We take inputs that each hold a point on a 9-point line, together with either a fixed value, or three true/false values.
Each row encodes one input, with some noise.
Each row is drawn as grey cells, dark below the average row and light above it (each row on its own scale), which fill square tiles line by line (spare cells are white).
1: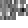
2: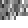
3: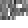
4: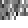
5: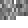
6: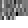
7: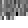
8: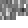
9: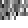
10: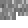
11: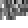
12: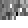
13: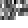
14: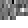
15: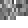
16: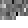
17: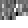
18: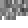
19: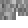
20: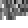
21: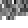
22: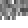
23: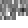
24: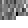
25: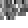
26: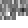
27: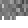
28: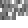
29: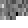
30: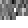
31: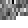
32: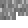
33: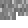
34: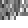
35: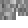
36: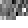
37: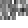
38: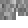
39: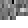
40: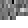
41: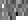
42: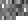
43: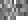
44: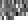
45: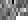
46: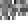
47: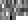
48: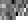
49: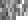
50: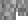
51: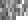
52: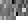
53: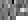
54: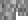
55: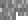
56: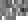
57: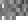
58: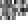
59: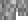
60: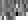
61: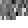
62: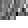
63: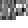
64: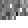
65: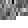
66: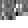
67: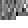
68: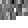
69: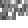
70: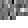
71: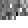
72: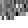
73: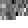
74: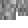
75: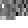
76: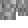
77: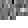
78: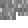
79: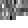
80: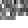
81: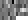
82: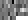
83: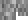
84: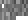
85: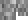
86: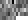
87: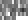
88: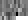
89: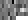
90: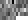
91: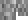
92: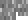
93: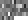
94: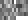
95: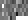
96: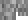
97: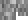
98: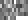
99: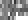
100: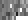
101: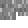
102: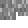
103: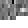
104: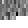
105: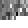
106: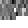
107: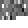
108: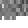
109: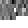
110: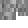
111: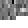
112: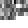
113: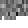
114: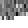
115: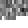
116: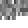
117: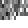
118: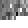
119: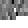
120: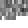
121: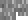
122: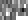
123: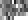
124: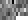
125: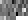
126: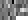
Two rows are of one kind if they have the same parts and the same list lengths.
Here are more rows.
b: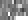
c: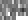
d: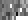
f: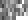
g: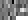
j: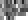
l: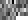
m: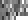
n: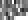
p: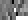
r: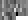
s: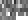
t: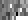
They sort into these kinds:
b, c, j, n, p, r, s
d, f, g, l, m, t

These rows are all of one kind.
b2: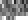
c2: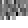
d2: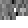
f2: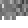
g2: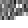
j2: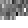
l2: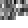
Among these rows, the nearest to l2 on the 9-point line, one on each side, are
b2 and g2.
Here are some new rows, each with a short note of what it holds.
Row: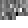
a point on a 9-point line and three true/false values
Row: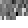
a point on a 9-point line and three true/false values
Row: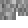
a point on a 9-point line
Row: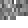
a point on a 9-point line
